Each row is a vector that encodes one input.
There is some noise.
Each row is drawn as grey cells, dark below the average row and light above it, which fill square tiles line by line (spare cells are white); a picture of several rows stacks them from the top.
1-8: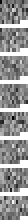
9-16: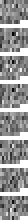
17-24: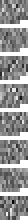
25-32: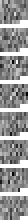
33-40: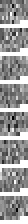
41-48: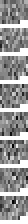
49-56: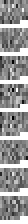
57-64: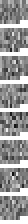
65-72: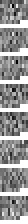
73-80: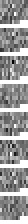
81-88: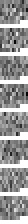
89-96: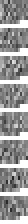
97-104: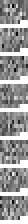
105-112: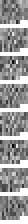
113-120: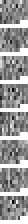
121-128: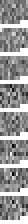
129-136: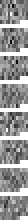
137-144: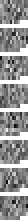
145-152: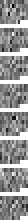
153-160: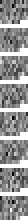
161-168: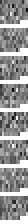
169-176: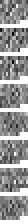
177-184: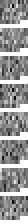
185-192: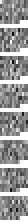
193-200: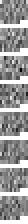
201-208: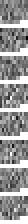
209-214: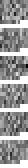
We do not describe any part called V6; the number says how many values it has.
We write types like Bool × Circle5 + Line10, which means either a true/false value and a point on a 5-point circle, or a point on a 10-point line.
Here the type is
(Bool × Bool × Bool + Line7) × Circle8 × V6.
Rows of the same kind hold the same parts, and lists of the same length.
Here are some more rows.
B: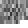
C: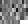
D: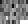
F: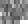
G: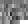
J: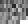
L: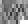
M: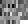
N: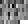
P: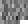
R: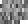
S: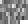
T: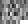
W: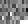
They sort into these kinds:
B, F, G, L, P, R, S
C, D, J, M, N, T, W

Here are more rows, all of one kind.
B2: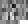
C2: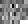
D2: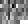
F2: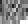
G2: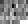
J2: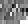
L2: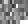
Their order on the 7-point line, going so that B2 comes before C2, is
L2, B2, G2, C2, D2, J2, F2.
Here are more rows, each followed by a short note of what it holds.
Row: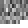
a point on an 8-point circle, a point on a 7-point line and a value of V6
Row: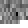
a point on an 8-point circle, three true/false values and a value of V6
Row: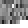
a point on an 8-point circle, three true/false values and a value of V6
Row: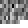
a point on an 8-point circle, a point on a 7-point line and a value of V6
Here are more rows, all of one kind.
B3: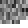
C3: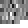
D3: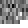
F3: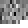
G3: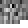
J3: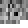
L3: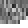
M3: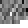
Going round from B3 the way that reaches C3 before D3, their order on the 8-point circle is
B3, M3, G3, J3, C3, F3, L3, D3.
